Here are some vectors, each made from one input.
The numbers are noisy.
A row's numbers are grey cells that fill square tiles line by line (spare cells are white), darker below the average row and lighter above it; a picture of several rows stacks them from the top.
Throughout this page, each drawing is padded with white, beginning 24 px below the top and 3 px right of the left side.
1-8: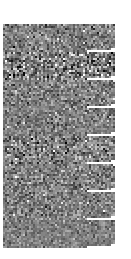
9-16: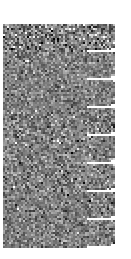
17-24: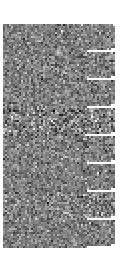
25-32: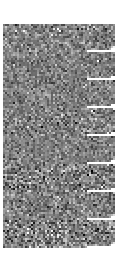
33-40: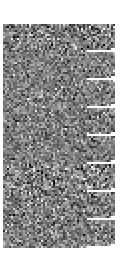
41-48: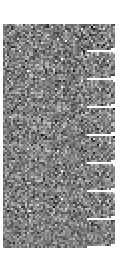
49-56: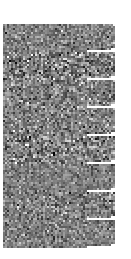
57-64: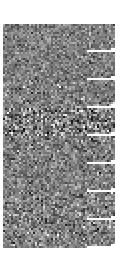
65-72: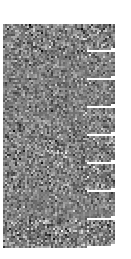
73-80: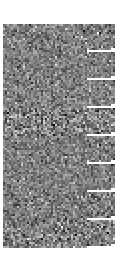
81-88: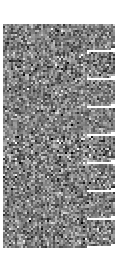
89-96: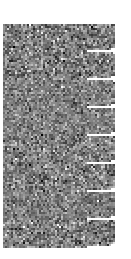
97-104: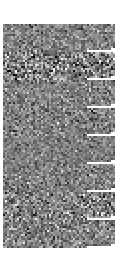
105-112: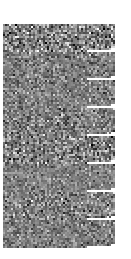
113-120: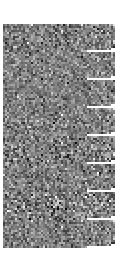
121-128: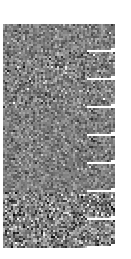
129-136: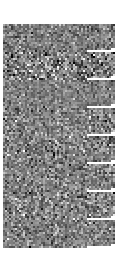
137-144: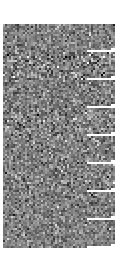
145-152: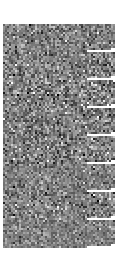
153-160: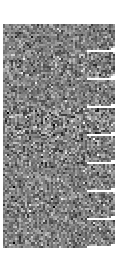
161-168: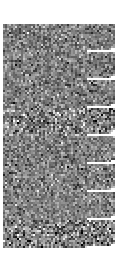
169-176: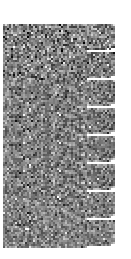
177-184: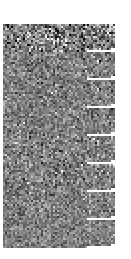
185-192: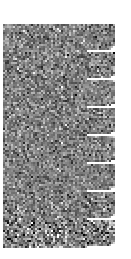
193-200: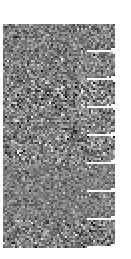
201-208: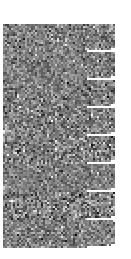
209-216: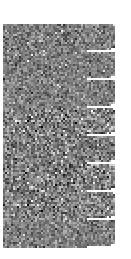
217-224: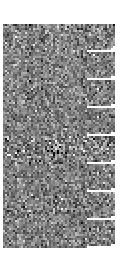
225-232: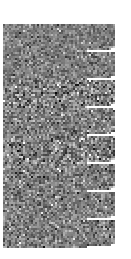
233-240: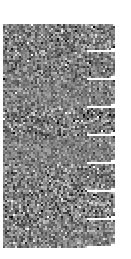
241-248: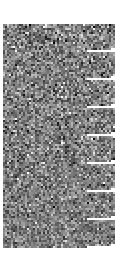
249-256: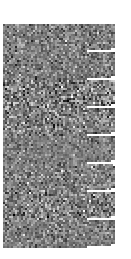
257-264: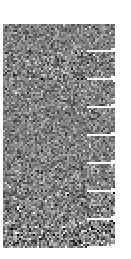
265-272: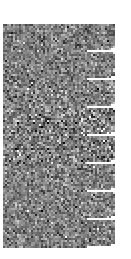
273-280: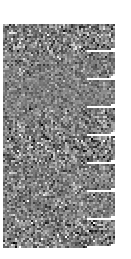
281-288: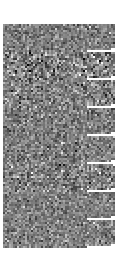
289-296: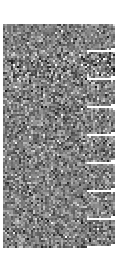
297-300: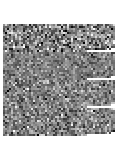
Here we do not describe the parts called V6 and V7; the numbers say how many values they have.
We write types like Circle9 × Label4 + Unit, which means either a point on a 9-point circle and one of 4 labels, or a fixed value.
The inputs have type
(Bool × Circle5 × Tree11 + Label5) × V6 + V7.
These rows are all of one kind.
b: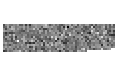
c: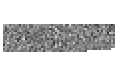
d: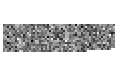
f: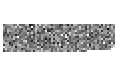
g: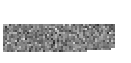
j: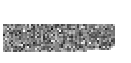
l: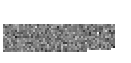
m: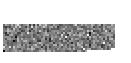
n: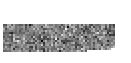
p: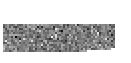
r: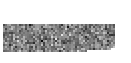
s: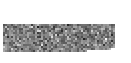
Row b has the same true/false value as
c, l, m and p.
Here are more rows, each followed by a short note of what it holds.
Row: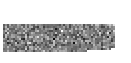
a value of V7
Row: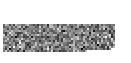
a point on a 5-point circle, a node of an 11-node tree, a true/false value and a value of V6
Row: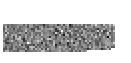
a value of V7
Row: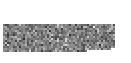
one of 5 labels and a value of V6
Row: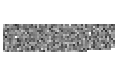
one of 5 labels and a value of V6
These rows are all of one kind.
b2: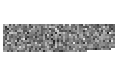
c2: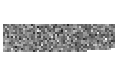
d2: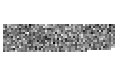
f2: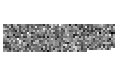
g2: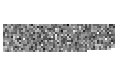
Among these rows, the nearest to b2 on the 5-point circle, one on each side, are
c2 and f2.
